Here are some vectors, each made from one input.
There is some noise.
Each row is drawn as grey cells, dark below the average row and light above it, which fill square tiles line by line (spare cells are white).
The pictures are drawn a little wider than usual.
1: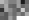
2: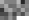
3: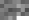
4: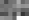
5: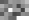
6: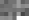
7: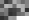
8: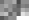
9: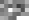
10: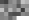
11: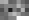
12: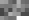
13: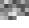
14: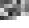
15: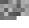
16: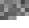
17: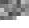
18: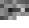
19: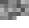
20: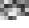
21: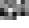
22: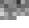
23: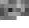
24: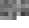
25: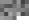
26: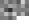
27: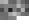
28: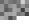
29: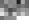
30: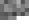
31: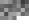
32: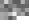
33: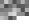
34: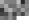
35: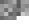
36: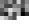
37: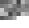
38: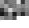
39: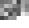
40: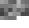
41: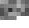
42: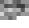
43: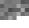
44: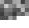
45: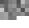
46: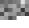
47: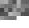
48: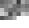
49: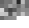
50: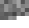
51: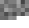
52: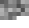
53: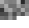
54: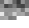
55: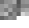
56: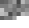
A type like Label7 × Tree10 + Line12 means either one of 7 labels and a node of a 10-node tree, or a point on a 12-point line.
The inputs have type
Bool × Line4.
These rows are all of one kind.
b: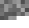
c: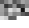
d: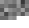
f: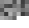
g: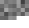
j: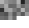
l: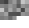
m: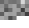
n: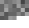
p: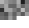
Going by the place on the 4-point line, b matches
d, g, l and n.
